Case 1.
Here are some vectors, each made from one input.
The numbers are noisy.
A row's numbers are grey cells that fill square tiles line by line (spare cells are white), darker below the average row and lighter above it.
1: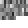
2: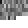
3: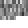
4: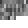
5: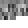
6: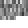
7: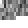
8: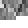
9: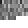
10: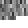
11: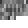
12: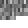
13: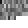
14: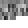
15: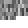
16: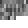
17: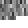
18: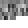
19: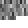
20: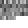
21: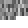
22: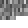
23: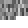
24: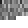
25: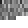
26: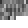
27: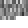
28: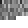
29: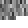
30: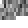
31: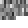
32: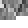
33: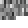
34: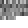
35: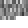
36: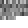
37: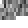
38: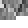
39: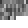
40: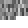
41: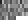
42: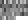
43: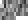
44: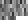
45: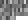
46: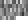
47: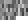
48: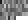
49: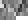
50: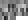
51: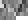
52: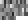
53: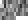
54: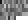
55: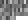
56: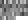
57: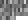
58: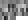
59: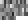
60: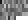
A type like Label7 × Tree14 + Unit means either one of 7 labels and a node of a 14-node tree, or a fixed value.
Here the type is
Line12.
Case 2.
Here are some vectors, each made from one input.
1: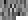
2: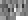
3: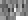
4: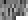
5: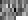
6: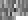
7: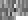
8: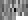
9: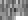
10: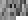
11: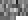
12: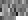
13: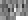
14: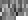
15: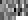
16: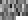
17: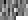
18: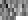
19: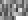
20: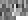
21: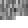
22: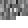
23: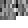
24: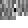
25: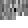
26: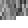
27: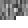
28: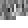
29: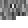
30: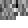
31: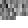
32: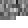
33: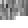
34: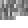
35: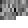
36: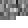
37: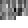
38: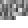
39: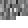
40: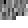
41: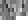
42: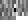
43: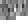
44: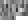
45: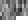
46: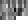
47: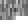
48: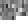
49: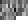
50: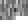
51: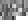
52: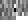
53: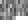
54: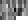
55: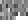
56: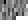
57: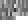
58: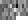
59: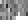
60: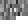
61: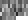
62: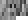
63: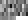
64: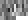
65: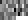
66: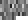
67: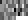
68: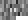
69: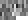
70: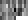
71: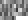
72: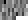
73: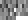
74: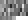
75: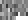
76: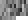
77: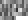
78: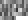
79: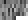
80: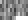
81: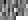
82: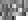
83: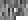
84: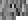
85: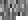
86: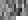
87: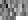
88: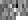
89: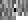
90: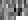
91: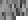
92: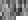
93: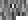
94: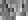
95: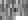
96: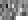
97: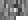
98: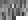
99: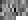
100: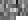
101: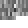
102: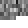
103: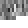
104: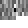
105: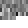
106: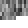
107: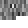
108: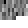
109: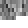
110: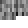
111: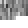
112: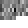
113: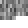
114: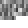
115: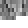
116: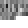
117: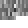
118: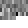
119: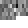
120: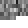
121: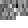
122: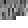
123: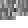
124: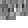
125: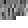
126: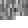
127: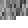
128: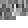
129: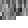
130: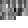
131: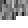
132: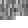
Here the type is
Line9 × Line9.
